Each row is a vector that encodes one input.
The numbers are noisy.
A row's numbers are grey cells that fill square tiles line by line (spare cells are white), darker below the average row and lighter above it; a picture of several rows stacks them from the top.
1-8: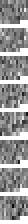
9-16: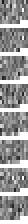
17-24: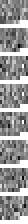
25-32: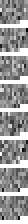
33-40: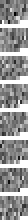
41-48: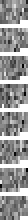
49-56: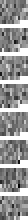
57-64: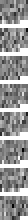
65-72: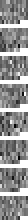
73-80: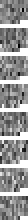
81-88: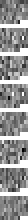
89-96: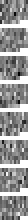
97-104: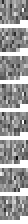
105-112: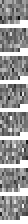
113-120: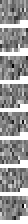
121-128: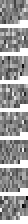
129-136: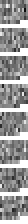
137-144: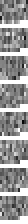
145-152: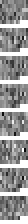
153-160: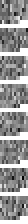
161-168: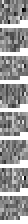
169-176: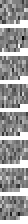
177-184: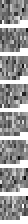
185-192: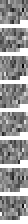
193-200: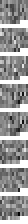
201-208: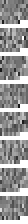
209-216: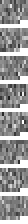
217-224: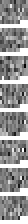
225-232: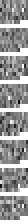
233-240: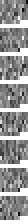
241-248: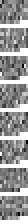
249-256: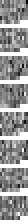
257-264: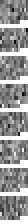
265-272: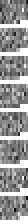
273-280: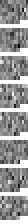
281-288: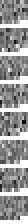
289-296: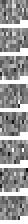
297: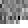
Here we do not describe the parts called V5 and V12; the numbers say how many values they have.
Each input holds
a true/false value, a value of V5 and a value of V12, together with either a fixed value, or a node of a 13-node tree.
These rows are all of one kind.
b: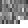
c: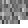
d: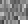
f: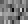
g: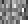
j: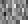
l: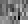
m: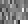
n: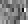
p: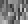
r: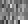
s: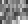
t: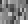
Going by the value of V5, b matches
c, d, m and r.
